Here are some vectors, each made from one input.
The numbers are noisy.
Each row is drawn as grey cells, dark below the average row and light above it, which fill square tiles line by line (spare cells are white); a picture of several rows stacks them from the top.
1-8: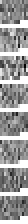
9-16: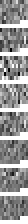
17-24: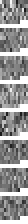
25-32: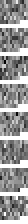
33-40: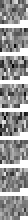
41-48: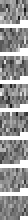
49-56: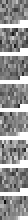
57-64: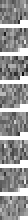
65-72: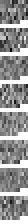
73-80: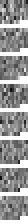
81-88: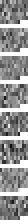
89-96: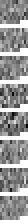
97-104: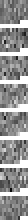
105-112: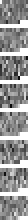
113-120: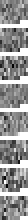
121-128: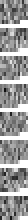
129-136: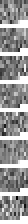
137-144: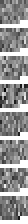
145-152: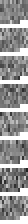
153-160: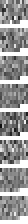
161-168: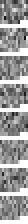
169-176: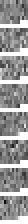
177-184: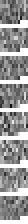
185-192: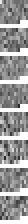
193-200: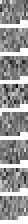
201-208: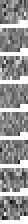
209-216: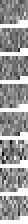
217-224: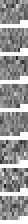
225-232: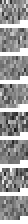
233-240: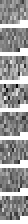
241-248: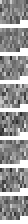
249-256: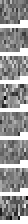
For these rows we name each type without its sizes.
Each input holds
either a label, or a point on a line.
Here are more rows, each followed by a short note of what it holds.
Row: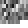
a point on a line
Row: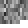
a label
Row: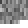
a label
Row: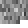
a point on a line
